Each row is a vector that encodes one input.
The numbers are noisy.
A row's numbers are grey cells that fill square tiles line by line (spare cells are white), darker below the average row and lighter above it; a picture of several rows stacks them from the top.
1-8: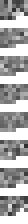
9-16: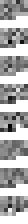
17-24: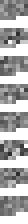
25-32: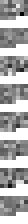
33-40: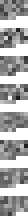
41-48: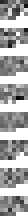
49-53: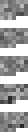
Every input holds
a list of up to two points on a 7-point line.
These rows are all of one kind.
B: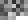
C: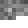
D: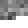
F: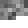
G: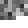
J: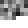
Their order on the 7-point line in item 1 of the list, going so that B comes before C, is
F, B, C, G, J, D.
